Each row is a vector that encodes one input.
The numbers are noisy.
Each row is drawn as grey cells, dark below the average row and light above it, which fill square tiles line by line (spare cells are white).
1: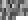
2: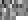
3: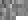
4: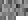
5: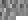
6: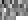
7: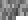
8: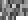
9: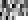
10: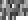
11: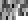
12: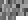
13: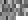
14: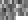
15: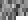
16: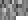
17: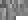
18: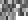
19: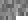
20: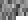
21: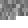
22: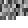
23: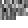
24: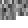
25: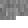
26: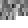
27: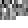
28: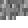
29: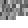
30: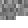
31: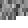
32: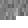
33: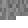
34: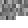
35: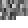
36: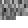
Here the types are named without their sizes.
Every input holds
a point on a line and a true/false value.
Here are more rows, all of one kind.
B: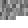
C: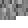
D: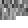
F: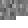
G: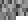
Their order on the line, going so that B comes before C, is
B, D, G, C, F.
